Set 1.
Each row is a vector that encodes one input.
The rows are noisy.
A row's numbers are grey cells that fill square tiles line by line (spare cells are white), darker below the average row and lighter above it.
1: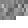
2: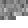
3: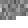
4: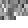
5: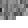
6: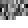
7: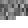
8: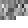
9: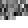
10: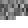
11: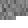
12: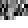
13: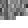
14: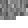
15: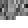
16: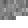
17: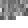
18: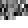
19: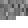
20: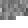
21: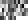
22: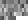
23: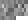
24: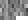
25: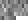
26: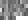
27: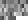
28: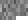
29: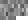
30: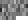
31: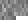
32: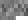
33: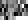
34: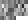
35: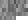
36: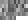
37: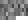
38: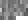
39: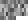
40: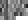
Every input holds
three true/false values.
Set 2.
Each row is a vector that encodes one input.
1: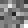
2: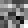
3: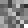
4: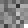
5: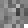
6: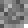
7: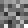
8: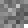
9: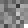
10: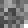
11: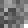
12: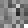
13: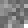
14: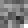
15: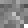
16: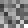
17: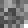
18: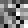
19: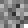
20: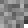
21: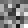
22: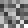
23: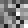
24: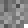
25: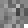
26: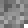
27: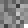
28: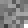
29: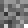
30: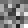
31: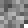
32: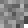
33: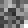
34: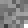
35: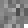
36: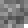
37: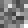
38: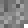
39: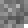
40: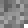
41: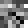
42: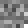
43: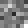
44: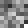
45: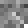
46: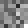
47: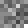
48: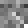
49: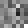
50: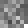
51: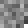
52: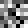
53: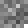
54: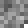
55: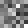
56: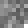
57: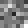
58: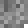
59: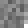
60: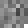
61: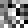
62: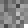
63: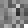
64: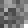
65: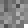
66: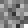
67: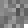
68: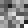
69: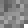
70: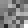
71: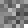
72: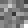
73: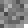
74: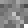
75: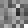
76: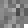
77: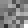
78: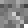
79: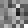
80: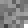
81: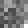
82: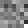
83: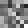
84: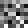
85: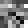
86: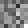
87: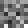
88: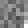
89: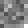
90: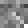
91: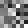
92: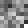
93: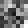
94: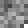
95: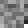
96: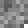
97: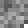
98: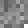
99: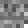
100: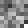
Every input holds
a point on a 10-point line.
